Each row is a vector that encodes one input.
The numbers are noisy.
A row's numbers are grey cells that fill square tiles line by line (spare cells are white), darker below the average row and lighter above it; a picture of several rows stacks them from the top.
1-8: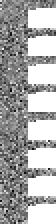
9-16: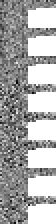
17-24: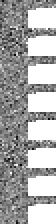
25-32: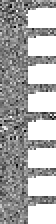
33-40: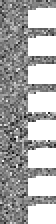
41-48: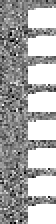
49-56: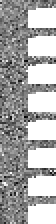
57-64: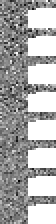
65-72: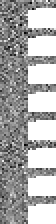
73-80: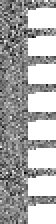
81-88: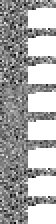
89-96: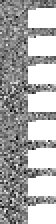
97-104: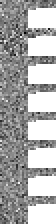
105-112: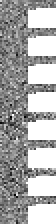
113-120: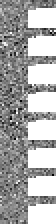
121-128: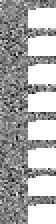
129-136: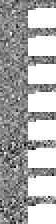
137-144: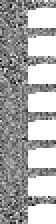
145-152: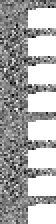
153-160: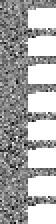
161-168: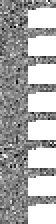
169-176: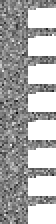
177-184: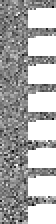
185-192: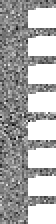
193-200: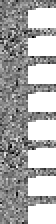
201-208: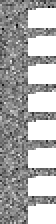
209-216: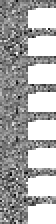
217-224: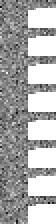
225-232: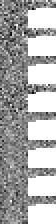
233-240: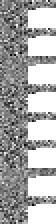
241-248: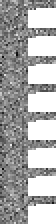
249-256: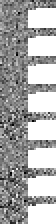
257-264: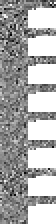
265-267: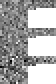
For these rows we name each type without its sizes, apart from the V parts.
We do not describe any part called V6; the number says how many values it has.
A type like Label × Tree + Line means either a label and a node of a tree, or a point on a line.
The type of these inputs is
Line × (Line + V6) + List(Circle).
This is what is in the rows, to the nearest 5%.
About 30% of them hold a point on a line, together with either a point on a line, or a value of V6. The rest are lists of points on a circle.
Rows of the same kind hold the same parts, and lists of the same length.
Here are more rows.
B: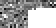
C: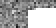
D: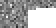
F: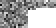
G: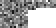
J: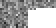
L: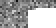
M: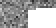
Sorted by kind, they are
B
C, L
D, J
F
G
M

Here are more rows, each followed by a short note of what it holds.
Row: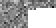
a list of three items
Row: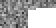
a list of two items
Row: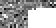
the empty list
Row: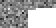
a list of two items
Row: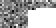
a point on each of two lines
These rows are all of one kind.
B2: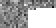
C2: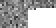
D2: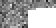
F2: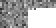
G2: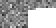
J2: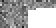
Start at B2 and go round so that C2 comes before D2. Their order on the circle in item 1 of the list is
B2, C2, F2, J2, D2, G2.
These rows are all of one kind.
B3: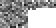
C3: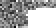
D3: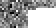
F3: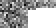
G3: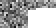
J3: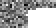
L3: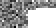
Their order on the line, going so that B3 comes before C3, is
J3, L3, B3, C3, G3, F3, D3.
